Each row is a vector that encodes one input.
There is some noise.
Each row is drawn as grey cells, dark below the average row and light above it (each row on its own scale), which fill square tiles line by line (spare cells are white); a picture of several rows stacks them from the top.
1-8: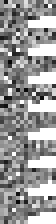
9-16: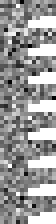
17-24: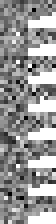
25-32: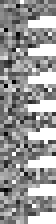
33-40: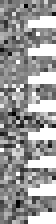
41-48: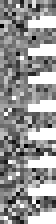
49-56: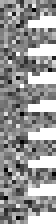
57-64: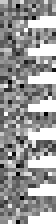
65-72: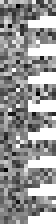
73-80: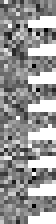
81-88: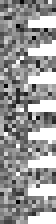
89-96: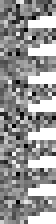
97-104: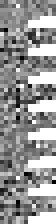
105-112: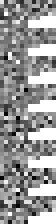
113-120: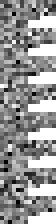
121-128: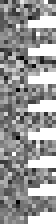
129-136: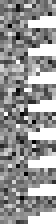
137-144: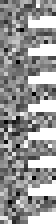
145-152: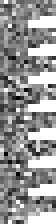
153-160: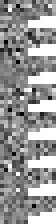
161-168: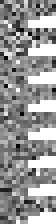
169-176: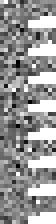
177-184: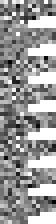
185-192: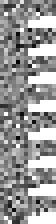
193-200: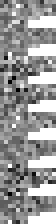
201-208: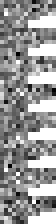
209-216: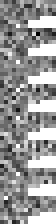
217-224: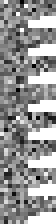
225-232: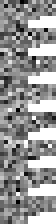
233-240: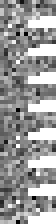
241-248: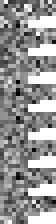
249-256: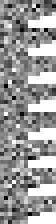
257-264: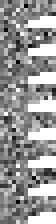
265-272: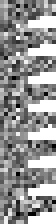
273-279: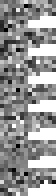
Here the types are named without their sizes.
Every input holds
a node of a tree, together with either a point on a line, or a node of a tree.
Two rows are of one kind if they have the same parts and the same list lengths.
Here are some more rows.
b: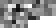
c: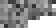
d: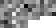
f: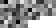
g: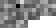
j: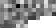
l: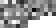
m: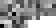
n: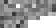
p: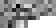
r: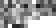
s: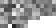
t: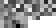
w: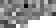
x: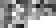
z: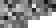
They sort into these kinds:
b, c, d, f, g, j, p, w
l, m, n, r, s, t, x, z

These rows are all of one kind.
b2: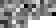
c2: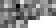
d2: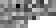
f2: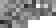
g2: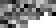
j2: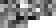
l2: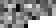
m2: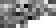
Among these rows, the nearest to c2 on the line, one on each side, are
d2 and m2.
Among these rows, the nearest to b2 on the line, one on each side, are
f2 and g2.
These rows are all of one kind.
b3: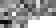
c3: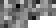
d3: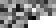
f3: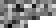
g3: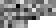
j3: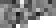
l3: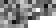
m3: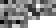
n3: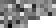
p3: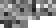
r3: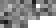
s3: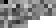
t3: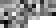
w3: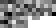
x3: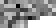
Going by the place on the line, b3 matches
m3, p3, r3 and t3.
